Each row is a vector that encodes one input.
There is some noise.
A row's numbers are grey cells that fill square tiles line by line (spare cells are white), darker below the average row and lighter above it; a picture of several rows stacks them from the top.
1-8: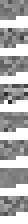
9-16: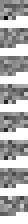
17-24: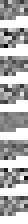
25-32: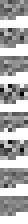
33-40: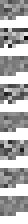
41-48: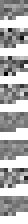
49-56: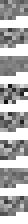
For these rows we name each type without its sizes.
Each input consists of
a point on each of two circles.
